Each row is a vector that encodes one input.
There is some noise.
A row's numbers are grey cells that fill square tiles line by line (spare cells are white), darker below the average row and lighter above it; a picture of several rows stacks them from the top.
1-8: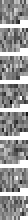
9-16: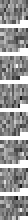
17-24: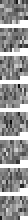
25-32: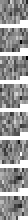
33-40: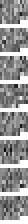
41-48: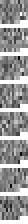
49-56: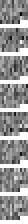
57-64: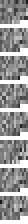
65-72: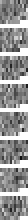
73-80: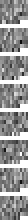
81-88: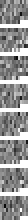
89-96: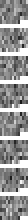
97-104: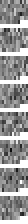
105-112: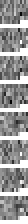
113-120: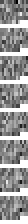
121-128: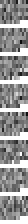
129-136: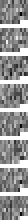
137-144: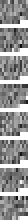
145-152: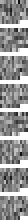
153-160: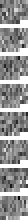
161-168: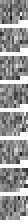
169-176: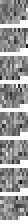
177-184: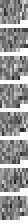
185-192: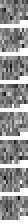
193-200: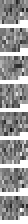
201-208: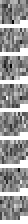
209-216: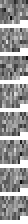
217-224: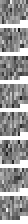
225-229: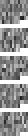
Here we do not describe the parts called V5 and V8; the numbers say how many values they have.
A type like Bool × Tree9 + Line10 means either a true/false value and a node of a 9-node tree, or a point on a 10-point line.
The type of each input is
Bool × Tree9 × V8 + Line7 × List2(V5).
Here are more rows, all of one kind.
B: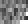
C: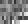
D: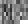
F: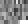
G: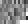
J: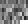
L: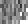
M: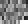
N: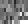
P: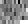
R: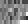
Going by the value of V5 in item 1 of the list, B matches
G, P and R.
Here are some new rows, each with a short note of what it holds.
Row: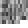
a point on a 7-point line, together with a list of two items
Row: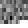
a point on a 7-point line, together with a list of two items
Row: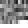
a point on a 7-point line, together with the empty list
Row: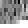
a point on a 7-point line, together with a list of two items
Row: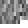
a node of a 9-node tree, a true/false value and a value of V8
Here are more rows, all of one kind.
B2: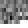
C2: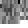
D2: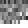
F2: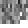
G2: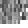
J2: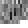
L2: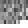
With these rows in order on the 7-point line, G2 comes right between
F2 and J2.
